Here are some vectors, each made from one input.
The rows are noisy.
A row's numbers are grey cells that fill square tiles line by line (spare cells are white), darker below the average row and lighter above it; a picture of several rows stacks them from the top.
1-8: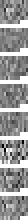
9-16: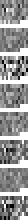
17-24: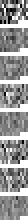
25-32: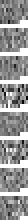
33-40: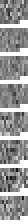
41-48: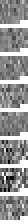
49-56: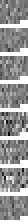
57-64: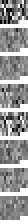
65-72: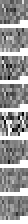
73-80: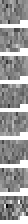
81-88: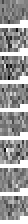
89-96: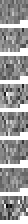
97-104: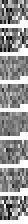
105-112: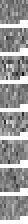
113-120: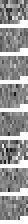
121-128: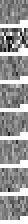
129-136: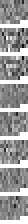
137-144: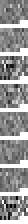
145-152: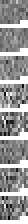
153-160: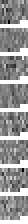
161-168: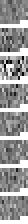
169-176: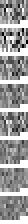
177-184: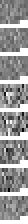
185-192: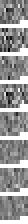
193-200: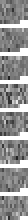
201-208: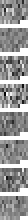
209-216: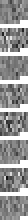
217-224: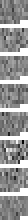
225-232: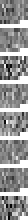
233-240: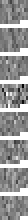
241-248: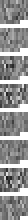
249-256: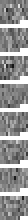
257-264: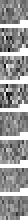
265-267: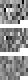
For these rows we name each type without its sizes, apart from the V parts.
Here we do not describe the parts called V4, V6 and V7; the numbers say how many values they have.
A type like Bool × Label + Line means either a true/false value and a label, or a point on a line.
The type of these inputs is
(Bool × Bool × Bool × Line × V7 + Tree) × V4 × V6.
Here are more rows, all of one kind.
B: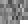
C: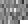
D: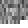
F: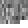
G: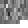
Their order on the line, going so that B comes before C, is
F, D, G, B, C.
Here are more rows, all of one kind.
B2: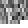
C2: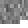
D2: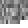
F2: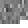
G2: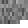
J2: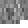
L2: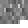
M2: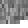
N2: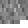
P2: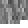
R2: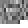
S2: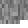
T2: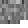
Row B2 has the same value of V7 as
C2, D2, F2 and S2.
